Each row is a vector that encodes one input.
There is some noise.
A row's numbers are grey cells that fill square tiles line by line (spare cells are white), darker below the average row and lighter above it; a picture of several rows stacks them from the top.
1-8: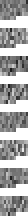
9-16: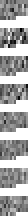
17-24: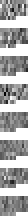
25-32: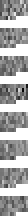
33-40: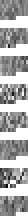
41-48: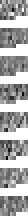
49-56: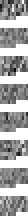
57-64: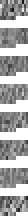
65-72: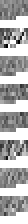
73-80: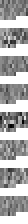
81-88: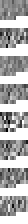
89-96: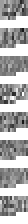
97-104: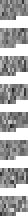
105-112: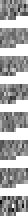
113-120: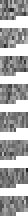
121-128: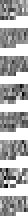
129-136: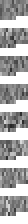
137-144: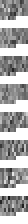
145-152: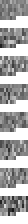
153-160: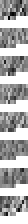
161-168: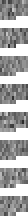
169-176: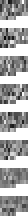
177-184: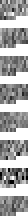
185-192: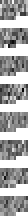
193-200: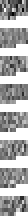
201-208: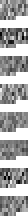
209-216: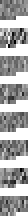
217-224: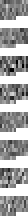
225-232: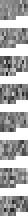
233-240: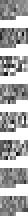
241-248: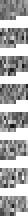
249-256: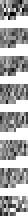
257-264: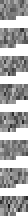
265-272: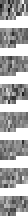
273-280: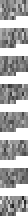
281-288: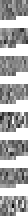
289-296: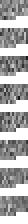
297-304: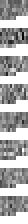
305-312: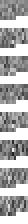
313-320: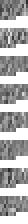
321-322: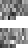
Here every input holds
a point on an 8-point circle and a node of a 9-node tree, together with either a point on a 7-point line, or four true/false values.
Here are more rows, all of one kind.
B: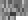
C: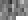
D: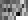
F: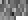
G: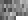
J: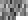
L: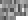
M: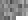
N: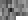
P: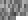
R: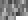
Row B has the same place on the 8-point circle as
D, L, P and R.
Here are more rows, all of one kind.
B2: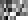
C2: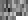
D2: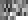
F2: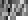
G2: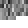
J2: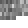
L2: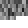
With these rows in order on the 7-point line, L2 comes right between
D2 and F2.
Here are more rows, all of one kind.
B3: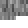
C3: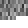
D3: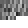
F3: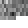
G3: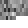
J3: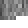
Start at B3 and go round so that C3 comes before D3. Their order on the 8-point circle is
B3, C3, F3, J3, D3, G3.
